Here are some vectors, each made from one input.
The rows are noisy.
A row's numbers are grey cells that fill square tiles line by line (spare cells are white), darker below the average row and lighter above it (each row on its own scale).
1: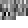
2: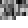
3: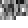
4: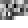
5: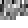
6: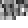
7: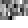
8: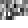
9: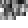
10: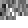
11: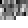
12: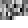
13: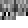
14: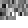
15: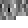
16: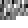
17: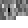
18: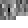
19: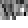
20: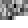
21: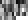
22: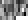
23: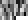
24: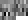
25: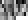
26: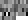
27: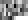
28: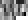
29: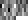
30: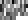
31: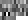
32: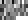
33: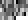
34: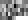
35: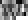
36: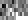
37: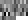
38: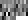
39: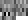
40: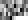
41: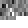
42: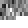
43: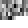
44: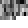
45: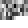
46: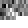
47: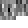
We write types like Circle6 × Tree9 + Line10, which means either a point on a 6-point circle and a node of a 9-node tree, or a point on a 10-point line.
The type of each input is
Label6.
